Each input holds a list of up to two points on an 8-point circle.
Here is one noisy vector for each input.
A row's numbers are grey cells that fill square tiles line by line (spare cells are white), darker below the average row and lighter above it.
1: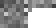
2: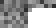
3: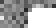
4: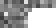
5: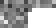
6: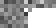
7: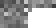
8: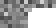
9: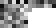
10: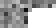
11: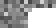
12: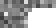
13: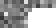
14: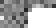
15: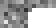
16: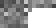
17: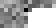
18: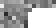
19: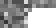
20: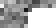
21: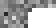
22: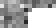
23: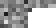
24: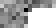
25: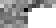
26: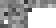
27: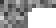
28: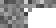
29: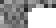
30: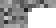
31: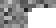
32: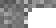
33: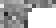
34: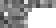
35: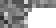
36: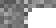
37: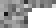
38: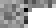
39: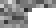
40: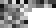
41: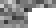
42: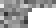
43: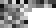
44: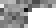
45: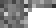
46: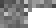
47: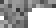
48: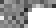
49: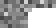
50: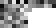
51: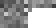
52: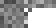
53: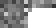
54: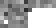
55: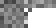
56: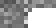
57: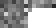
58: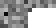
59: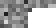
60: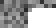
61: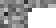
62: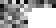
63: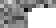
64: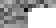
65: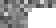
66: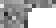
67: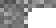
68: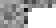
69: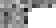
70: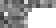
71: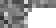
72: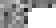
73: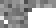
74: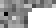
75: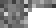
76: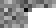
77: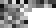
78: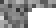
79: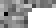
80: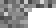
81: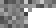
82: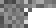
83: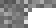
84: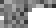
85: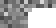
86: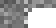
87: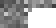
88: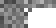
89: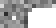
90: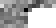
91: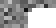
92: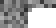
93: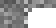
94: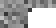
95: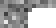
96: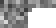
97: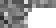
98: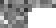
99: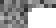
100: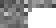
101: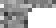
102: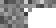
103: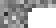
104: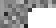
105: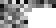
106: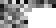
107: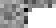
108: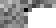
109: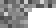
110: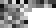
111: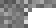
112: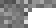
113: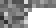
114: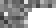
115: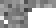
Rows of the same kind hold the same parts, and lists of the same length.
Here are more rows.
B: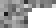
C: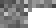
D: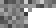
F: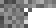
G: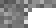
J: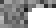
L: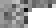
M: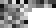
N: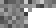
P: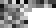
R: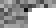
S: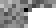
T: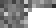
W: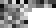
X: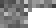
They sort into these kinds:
B, J, L, R, S
C, D, F, G, N, T, X
M, P, W

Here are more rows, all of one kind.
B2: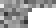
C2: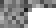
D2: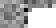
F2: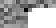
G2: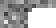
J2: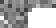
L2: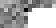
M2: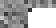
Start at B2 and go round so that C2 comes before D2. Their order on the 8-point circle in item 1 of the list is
B2, M2, G2, J2, C2, F2, L2, D2.
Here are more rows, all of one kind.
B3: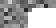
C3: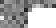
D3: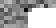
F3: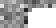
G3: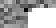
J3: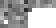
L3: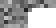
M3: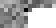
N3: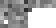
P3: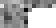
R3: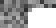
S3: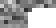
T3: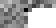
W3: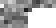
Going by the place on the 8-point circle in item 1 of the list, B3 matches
D3, G3, L3 and S3.
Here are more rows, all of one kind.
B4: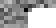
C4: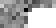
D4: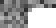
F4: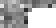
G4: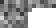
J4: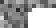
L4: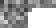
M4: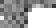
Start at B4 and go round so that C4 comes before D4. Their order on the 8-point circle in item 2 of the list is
B4, J4, F4, M4, C4, L4, G4, D4.
